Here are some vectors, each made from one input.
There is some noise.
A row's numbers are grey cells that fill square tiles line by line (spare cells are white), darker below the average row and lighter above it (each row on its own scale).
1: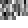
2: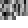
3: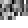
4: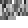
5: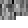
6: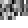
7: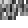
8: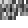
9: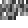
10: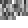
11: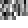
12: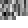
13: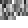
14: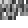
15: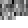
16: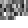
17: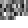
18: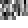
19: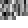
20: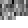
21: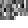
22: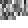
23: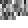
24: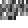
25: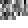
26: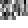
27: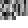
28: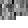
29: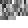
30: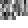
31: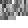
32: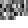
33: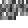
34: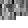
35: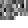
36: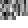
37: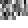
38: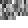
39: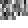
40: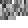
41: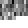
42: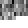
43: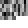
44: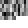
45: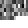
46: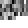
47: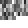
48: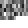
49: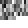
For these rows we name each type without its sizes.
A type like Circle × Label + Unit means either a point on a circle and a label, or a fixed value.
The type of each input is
Line + Tree.
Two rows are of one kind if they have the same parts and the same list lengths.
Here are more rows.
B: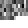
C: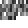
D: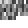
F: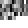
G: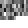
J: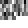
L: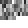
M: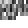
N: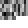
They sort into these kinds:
B, C, D, F, G, M
J, L, N

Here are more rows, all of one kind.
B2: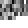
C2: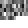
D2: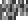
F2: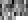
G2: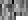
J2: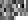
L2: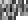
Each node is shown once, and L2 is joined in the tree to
B2 and D2.
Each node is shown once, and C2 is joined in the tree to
B2 and J2.
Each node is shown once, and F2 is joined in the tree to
B2 and G2.
